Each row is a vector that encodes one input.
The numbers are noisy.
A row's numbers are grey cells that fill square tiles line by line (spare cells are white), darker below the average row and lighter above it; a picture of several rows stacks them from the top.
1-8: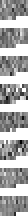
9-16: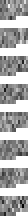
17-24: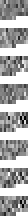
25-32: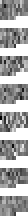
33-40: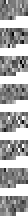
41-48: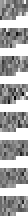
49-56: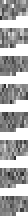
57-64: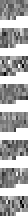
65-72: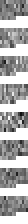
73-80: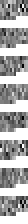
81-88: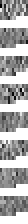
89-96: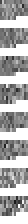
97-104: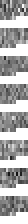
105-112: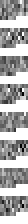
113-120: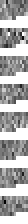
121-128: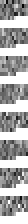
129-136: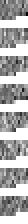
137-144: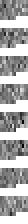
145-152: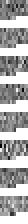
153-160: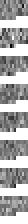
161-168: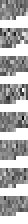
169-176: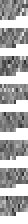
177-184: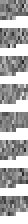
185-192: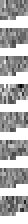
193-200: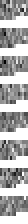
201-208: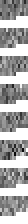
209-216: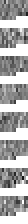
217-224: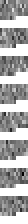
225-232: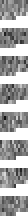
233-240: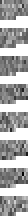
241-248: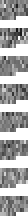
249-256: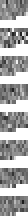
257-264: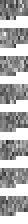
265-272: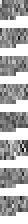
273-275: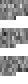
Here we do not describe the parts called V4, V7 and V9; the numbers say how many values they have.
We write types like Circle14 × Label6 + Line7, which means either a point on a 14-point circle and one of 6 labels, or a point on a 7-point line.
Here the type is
(Bool × Bool × Bool + V7) × (Line5 + V9) + Line6 × V4.
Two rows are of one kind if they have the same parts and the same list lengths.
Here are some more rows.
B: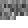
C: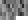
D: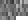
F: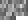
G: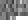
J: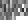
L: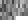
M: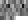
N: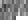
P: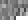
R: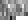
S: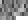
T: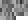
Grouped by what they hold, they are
B, D, G, T
C, P
F, M, R
J
L, N, S

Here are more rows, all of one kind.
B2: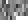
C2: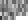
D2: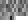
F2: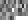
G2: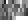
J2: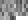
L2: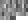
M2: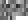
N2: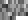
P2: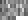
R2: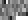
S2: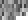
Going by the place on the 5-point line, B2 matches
C2, J2 and P2.
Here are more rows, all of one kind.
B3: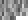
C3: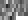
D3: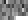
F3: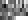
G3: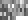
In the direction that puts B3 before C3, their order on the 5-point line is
B3, G3, D3, C3, F3.
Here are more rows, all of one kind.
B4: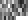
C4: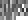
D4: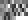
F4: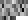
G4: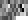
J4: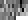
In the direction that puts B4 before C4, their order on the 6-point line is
B4, F4, J4, C4, G4, D4.
